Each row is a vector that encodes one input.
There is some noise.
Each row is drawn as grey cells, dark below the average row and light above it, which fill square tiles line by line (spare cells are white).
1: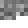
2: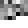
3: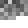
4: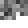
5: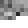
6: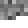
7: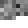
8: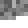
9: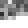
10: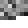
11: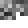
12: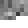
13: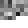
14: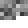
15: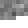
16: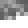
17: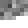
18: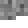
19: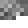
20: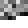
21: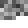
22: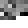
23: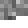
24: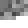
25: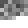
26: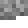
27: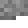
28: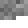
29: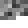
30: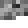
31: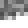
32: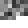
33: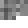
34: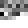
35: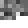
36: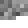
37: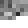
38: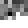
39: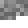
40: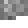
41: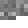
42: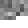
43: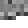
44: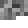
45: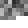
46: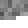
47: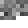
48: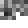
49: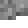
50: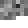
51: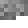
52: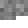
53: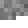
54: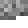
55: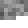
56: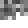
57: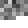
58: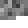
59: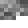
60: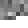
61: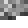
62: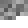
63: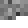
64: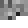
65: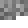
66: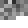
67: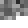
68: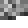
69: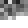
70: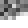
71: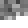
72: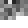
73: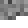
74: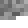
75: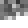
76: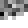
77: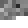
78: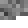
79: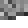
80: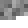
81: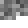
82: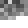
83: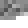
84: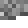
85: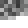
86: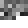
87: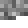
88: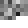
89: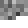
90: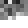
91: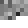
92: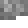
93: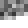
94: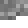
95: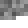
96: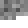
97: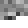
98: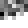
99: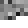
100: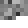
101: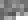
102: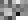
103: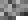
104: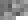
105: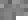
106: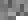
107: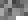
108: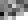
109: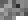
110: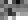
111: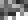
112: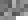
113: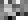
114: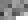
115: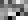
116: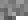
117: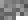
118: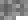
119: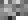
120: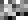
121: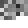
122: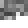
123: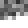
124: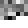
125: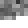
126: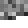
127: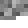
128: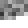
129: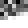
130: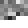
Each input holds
a point on an 8-point line, together with either a fixed value, or four true/false values.
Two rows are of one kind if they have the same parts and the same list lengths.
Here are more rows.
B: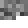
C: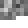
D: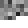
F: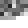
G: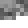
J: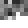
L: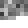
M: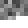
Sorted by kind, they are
B, D, F, G
C, J, L, M

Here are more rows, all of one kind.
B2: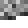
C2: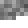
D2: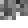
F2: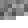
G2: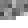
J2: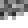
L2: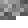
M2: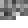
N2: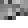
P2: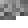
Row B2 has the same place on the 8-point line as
C2, G2 and P2.
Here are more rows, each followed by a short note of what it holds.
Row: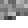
a point on an 8-point line and four true/false values
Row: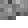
a point on an 8-point line and four true/false values
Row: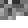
a point on an 8-point line
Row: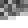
a point on an 8-point line
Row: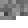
a point on an 8-point line and four true/false values
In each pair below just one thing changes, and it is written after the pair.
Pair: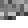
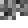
one of the four true/false values
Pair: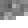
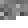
one of the four true/false values
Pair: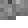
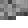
the place on the 8-point line
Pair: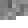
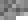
the place on the 8-point line
